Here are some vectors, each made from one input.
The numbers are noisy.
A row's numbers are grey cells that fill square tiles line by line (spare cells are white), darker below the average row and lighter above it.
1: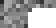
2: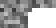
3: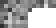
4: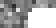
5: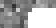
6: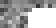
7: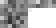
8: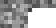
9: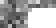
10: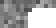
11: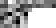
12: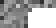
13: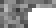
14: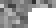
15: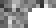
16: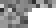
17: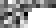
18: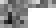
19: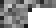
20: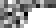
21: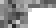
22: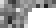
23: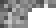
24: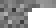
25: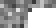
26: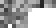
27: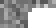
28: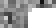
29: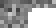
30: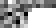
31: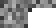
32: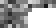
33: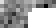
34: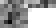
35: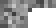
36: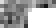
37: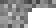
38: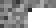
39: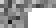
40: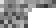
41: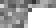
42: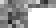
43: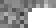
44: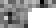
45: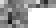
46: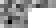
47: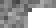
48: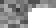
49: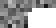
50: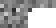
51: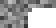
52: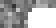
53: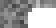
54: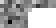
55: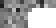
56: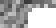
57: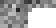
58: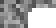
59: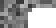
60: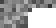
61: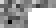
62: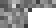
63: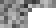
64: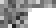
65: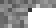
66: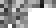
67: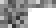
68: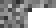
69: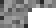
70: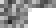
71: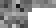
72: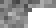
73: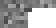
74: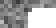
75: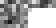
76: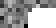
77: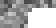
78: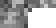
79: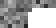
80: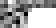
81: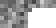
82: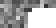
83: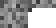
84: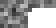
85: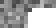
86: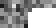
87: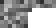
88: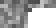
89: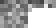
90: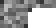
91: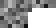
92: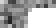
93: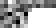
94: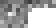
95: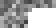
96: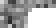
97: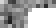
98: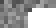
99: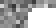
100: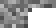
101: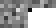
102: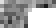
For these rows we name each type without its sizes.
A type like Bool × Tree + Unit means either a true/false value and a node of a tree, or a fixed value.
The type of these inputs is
List(Circle + Line).
